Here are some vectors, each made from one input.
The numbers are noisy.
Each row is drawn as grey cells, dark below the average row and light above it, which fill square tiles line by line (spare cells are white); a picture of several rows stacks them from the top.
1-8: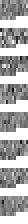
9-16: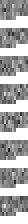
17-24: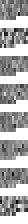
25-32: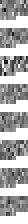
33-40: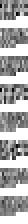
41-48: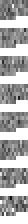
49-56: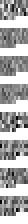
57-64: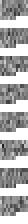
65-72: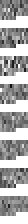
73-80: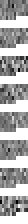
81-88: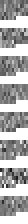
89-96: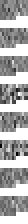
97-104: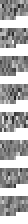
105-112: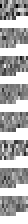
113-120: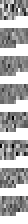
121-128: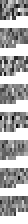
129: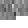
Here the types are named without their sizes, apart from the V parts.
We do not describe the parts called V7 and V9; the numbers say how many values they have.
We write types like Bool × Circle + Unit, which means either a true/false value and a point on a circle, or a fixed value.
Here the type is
(Bool × Bool × Bool + V7) × V9 + Line.
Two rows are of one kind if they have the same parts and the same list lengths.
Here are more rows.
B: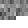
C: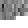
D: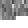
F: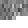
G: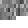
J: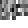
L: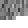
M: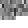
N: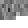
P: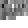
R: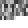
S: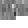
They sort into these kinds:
B, G
C, D, F, L, M, N, P, S
J, R

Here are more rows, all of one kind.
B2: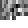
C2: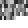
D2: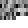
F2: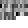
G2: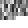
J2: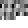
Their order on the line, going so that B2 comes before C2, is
B2, D2, F2, J2, C2, G2.
